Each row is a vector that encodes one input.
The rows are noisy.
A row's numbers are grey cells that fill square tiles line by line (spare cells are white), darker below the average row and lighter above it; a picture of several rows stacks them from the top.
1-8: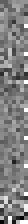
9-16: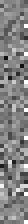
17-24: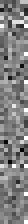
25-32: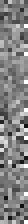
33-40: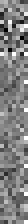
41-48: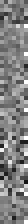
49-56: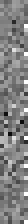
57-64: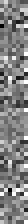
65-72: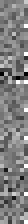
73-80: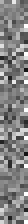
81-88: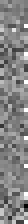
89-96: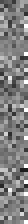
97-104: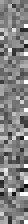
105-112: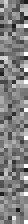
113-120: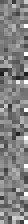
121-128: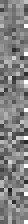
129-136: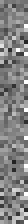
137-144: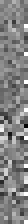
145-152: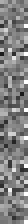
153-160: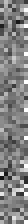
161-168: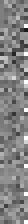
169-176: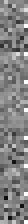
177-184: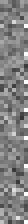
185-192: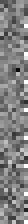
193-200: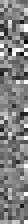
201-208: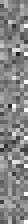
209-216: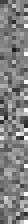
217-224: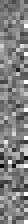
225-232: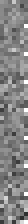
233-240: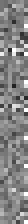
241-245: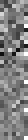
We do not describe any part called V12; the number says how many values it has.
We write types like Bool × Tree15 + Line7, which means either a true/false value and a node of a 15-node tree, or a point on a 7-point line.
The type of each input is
(Bool × Bool × Bool × Bool + Unit) × Line7 × V12 + Line4.
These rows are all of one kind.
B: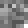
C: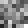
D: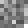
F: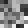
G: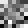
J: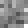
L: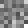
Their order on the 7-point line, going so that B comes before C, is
F, J, B, G, C, L, D.
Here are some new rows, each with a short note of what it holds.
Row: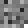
a point on a 4-point line
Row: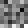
a point on a 4-point line
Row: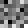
a point on a 4-point line
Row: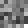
a point on a 4-point line
